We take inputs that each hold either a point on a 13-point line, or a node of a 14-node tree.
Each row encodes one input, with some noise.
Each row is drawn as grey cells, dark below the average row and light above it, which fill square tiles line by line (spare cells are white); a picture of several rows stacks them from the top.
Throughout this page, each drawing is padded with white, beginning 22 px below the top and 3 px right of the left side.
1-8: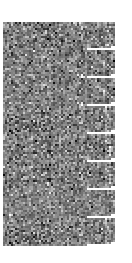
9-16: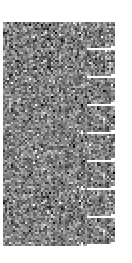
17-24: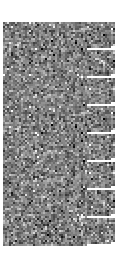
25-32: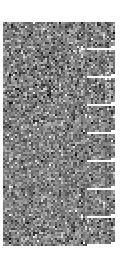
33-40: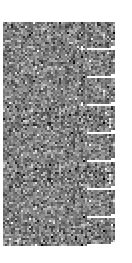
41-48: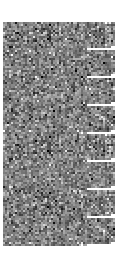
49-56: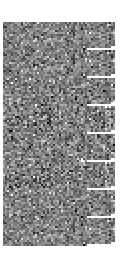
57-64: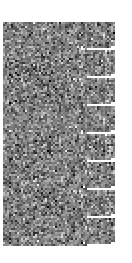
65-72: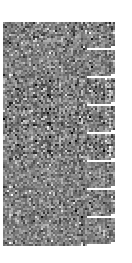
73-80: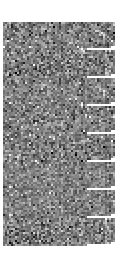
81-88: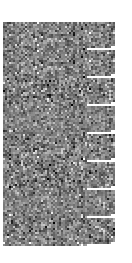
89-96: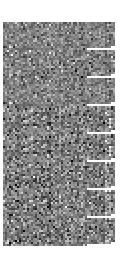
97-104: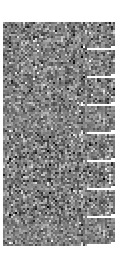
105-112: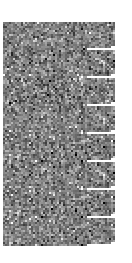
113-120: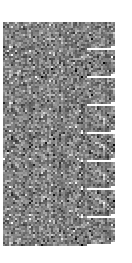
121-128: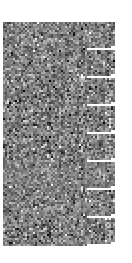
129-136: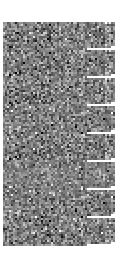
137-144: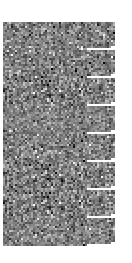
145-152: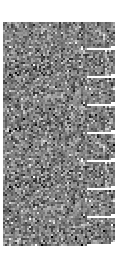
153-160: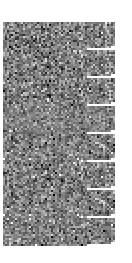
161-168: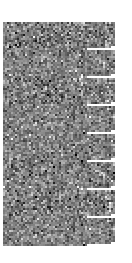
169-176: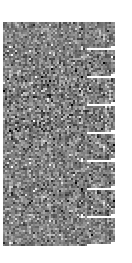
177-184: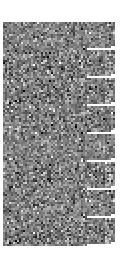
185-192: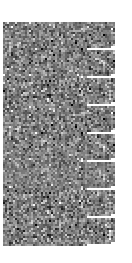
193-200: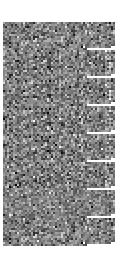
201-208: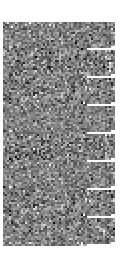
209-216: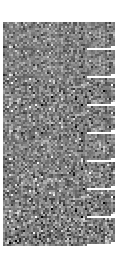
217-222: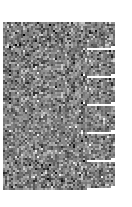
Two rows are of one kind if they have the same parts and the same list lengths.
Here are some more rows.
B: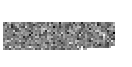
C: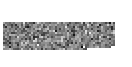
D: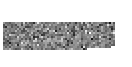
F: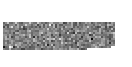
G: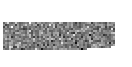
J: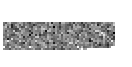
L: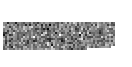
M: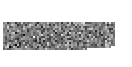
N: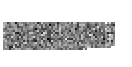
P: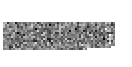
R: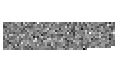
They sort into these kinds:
B, C, D, F, G, J, R
L, M, N, P

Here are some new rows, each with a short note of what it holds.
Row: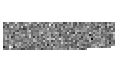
a node of a 14-node tree
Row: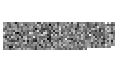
a point on a 13-point line
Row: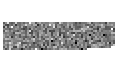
a node of a 14-node tree
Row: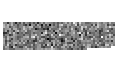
a point on a 13-point line
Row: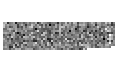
a point on a 13-point line
